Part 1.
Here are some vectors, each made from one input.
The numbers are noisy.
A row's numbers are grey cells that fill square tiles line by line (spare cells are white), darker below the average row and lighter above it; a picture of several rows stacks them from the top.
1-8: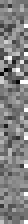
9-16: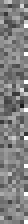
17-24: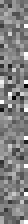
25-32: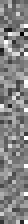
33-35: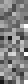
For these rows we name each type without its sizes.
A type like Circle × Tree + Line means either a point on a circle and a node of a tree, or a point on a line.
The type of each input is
Line.
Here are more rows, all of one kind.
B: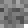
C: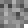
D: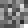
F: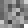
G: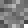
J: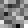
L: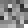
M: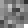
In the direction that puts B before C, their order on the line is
L, M, B, G, D, C, F, J.
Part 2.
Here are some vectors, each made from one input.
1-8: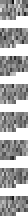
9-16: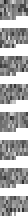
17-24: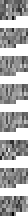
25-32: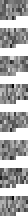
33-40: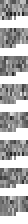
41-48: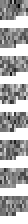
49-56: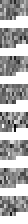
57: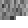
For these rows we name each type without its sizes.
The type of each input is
Circle.
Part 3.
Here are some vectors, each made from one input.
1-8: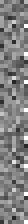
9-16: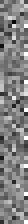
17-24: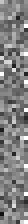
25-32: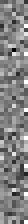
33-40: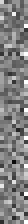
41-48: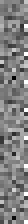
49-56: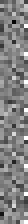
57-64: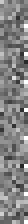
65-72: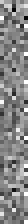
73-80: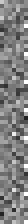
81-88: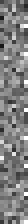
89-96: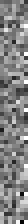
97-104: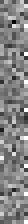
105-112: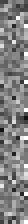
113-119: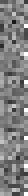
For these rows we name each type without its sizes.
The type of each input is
Bool × Bool × Bool.
